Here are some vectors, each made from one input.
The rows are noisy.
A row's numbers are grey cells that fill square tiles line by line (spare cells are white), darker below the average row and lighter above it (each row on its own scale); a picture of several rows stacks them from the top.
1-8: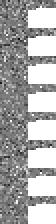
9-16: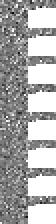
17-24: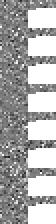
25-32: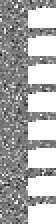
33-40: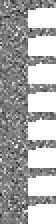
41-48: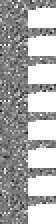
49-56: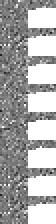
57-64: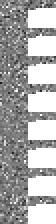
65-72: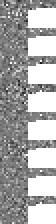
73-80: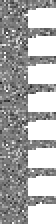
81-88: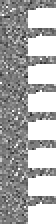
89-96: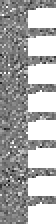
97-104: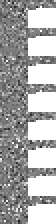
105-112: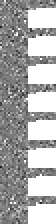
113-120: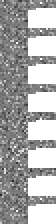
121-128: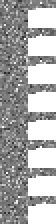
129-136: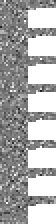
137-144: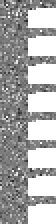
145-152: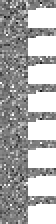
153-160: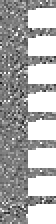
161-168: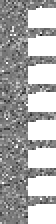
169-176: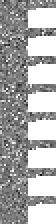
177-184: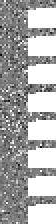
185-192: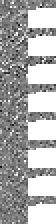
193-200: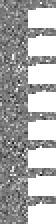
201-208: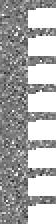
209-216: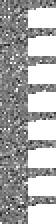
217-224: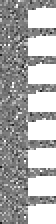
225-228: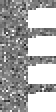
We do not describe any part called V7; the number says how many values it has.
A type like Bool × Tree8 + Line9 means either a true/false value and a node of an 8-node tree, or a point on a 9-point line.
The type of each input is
Bool × Line5 + Line9 × List2(V7).
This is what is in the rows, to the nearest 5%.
About 10% of them hold a point on a 5-point line and a true/false value. The rest hold a point on a 9-point line, together with a list of up to two values of V7.
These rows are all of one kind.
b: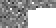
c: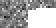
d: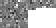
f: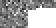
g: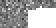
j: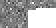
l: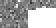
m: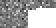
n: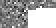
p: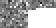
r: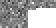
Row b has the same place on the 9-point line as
j and r.
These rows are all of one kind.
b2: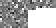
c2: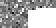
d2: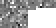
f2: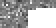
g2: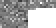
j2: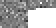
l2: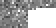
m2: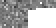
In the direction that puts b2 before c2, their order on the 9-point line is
b2, c2, d2, l2, f2, m2, g2, j2.
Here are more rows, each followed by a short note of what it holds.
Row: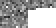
a point on a 5-point line and a true/false value
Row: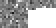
a point on a 9-point line, together with a list of one item
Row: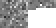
a point on a 9-point line, together with a list of one item
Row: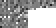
a point on a 9-point line, together with the empty list
